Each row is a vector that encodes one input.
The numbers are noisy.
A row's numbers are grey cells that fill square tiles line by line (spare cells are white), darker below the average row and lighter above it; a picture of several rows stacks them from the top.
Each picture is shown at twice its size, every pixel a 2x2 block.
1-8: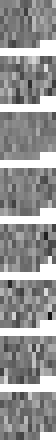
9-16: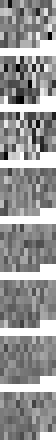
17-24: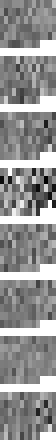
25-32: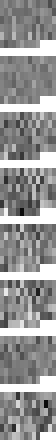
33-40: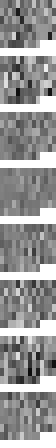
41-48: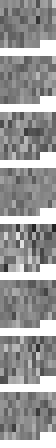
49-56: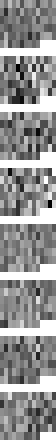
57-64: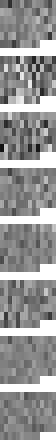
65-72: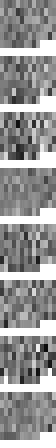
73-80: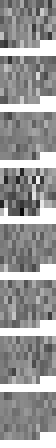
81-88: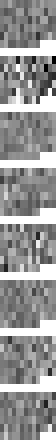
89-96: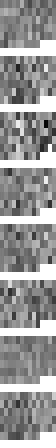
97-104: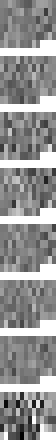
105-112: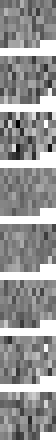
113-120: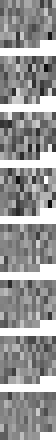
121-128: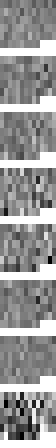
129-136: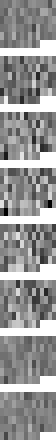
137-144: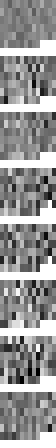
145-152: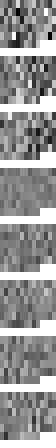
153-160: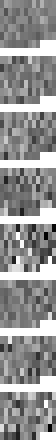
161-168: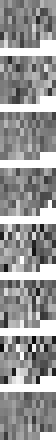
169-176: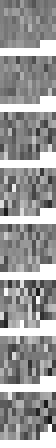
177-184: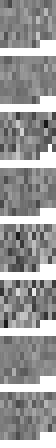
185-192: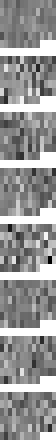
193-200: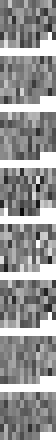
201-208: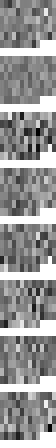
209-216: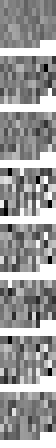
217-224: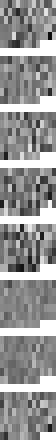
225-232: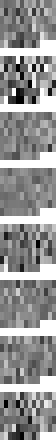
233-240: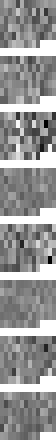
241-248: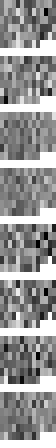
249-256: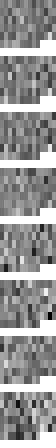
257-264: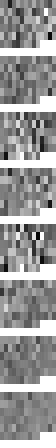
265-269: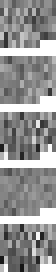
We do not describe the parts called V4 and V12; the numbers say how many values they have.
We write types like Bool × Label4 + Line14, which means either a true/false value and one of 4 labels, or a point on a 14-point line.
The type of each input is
Label10 + (Line5 × V4 + Line8) × V12.
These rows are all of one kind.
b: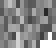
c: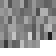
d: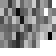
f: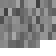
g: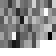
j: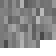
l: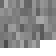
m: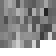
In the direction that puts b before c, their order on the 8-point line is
b, l, j, c, g, d, m, f.
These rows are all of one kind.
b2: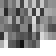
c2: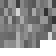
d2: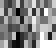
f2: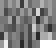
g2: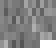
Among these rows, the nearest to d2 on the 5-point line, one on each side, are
c2 and g2.
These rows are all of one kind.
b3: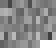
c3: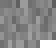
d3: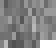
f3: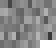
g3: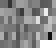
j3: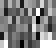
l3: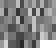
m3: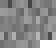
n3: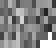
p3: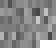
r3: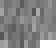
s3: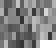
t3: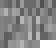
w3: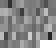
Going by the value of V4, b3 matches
j3, s3 and w3.
